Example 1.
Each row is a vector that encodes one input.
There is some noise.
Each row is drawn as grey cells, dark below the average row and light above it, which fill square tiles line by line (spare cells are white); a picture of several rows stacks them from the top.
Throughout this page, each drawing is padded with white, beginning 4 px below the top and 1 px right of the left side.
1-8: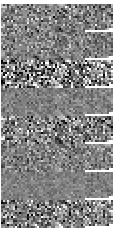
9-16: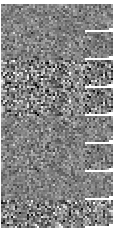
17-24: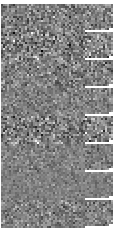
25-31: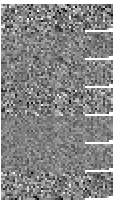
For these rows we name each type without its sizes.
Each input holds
a point on a line.
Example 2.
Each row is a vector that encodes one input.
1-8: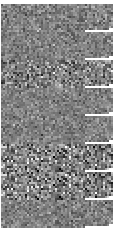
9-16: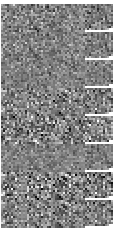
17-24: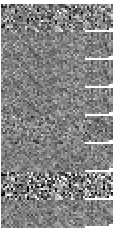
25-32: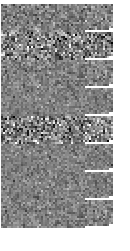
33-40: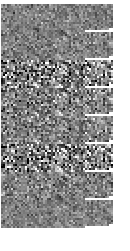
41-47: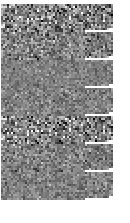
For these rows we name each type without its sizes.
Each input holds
a point on a line.
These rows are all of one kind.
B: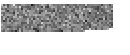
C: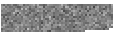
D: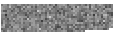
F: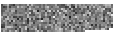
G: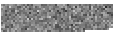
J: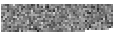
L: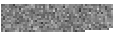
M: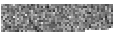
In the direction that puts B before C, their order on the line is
M, J, B, F, L, C, G, D.
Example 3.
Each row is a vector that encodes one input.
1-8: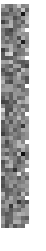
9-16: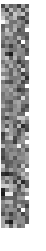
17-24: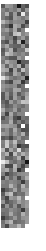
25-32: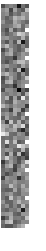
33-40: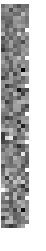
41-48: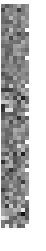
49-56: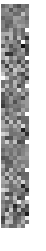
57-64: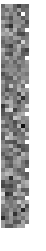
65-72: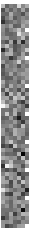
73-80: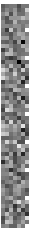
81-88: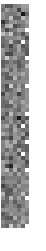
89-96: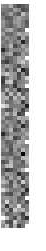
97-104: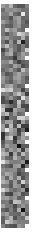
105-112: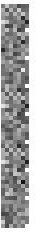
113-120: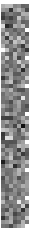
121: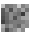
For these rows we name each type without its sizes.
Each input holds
a point on a line.
